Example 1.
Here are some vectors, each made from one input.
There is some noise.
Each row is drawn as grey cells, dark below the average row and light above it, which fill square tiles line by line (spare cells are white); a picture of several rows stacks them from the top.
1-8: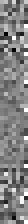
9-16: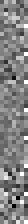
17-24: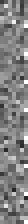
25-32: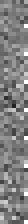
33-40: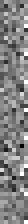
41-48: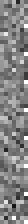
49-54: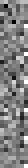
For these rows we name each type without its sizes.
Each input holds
a true/false value, together with either a fixed value, or a point on each of two lines.
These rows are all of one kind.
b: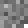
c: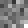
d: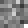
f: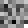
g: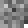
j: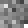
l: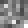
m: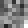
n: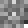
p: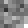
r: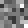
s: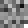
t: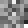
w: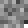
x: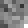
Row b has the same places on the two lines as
f, g, j and s.
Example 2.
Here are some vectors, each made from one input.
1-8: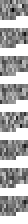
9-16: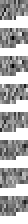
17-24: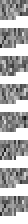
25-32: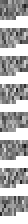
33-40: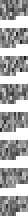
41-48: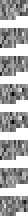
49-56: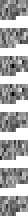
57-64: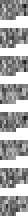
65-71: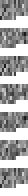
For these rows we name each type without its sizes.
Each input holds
either a label, or a point on a line.
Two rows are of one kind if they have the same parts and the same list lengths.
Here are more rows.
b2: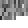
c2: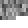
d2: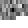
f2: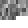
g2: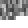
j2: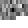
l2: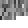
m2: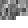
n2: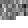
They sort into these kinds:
b2, c2, l2
d2, f2, g2, j2, m2, n2

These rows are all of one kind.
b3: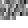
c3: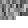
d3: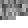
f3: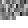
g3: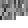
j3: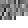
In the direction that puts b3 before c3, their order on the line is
b3, f3, c3, d3, g3, j3.
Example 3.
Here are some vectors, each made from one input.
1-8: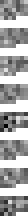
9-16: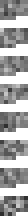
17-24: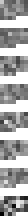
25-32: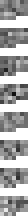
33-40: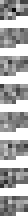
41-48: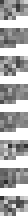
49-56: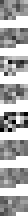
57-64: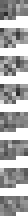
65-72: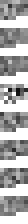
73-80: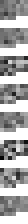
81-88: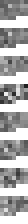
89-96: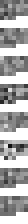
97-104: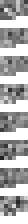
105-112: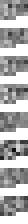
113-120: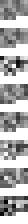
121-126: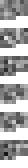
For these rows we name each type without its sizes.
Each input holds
either a point on a line, or a node of a tree.
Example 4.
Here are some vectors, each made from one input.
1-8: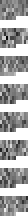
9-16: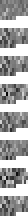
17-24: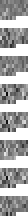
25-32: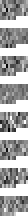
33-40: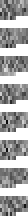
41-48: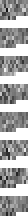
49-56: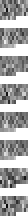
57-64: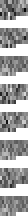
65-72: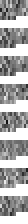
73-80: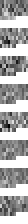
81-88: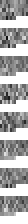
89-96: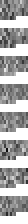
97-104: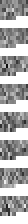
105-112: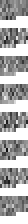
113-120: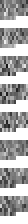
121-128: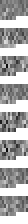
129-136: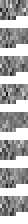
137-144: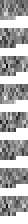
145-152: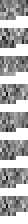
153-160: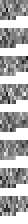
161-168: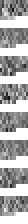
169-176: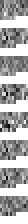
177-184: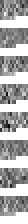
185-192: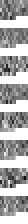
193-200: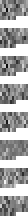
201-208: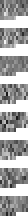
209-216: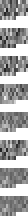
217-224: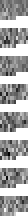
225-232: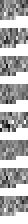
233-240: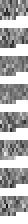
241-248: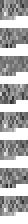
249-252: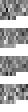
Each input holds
either a point on a 4-point line, or a point on a 7-point line.
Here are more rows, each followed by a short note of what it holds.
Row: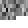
a point on a 4-point line
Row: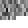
a point on a 4-point line
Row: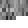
a point on a 7-point line
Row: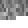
a point on a 7-point line
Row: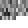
a point on a 4-point line
